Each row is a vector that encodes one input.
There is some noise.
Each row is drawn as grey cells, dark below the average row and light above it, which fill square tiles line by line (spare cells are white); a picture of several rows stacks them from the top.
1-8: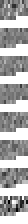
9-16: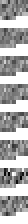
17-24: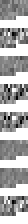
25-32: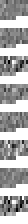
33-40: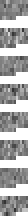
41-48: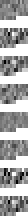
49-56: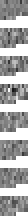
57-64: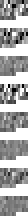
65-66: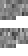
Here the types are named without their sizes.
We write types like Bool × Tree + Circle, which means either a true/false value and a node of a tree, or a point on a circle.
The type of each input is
List(Line).
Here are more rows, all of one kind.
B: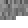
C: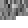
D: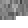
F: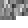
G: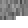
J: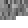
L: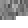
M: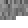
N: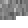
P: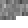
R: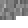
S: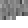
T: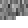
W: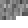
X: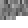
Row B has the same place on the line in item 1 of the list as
C, J, M and P.
